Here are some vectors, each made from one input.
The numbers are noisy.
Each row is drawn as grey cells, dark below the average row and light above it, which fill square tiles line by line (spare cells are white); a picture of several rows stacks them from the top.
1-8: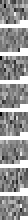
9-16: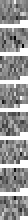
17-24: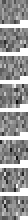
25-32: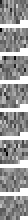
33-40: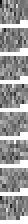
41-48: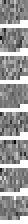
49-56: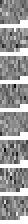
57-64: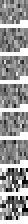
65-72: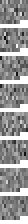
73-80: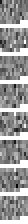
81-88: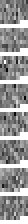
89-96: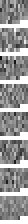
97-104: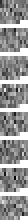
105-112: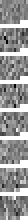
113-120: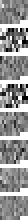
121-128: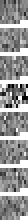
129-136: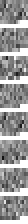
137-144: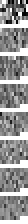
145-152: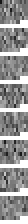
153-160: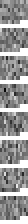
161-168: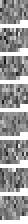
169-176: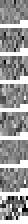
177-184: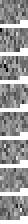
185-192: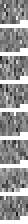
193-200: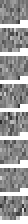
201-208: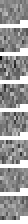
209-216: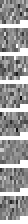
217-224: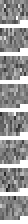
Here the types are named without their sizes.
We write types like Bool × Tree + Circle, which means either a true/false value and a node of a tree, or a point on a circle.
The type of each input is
Label × Tree + Unit.
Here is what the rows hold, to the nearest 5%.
About 5% of them hold a fixed value. The rest hold a label and a node of a tree.
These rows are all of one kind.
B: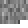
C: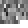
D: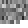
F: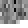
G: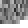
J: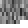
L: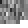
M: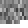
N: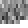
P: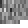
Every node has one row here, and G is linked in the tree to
C and M.
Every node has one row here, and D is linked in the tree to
B.
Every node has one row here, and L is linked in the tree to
P.
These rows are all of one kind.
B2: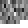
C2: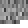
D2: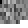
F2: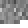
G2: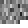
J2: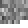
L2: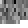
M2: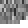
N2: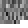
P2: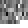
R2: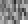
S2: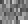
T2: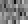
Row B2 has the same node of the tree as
R2 and T2.
